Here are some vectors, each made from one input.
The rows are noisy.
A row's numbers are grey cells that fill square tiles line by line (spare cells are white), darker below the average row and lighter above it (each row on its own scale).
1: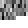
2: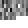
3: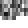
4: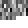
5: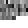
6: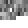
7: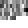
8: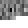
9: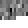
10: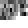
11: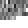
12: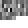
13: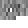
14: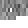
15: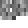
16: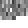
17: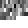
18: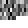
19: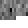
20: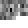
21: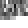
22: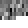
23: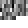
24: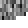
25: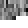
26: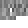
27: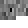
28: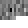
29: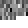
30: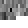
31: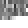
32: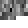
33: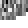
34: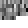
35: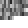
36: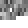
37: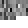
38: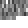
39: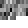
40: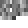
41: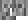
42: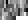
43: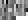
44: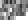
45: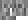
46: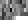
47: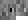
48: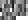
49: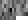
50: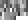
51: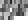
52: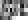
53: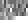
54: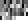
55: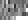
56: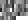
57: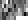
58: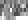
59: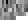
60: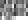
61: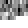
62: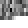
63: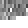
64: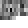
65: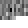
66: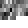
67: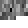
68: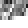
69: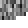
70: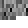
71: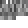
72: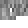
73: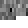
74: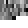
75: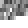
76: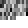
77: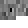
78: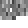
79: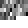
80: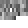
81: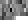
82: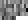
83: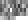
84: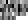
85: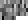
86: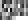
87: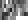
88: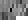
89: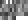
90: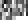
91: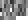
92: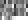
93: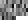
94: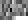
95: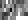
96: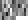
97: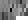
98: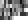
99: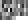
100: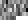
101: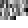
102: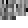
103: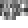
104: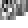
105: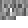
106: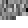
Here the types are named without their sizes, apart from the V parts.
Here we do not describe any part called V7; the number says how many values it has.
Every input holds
a true/false value, together with either a point on a line, or a value of V7.
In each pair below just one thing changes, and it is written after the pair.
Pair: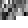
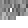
the true/false value
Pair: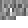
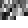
the true/false value
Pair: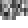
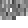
the place on the line
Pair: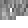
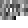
the place on the line
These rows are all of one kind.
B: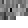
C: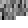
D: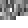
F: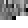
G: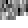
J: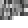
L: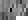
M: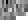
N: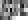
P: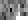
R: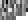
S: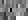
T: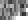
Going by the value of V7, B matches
M, P, S and T.
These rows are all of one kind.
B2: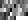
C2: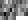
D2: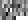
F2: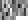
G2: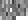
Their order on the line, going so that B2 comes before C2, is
G2, D2, B2, F2, C2.
